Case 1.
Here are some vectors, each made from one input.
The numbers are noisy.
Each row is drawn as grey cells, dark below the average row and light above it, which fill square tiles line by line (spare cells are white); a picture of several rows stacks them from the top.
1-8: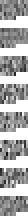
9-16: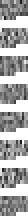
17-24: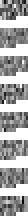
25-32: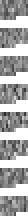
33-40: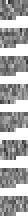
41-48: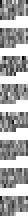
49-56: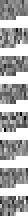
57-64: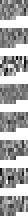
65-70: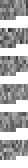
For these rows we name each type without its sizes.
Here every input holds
a node of a tree.
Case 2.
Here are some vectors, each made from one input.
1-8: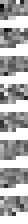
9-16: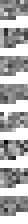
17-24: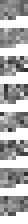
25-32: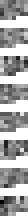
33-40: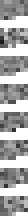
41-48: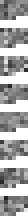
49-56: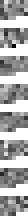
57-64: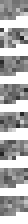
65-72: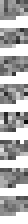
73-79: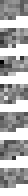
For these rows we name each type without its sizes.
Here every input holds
a point on a line.
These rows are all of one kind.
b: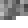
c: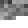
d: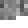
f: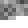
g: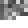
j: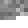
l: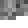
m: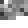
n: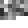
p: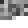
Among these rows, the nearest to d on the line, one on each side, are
l and m.
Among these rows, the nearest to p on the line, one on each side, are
b and c.
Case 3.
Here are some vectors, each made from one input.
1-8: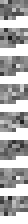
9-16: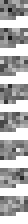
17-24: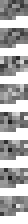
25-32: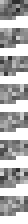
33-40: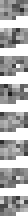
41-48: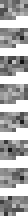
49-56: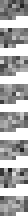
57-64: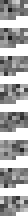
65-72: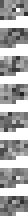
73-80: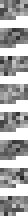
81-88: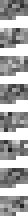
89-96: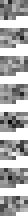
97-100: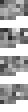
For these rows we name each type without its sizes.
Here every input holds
a label.
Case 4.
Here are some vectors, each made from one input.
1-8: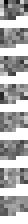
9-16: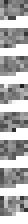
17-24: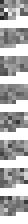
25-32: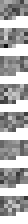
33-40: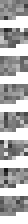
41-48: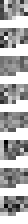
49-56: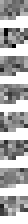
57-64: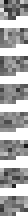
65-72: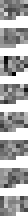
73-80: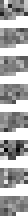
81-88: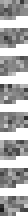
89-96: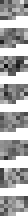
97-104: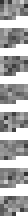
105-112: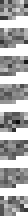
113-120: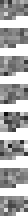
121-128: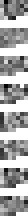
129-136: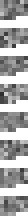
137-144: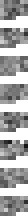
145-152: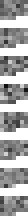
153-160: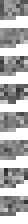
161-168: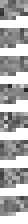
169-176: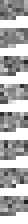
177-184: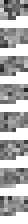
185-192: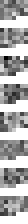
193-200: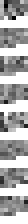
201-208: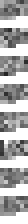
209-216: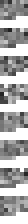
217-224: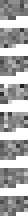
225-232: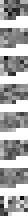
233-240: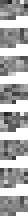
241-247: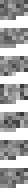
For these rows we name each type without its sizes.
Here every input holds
a point on a line.
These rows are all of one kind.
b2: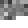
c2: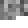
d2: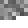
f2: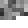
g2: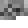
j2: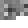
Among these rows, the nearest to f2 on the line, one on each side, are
d2 and g2.
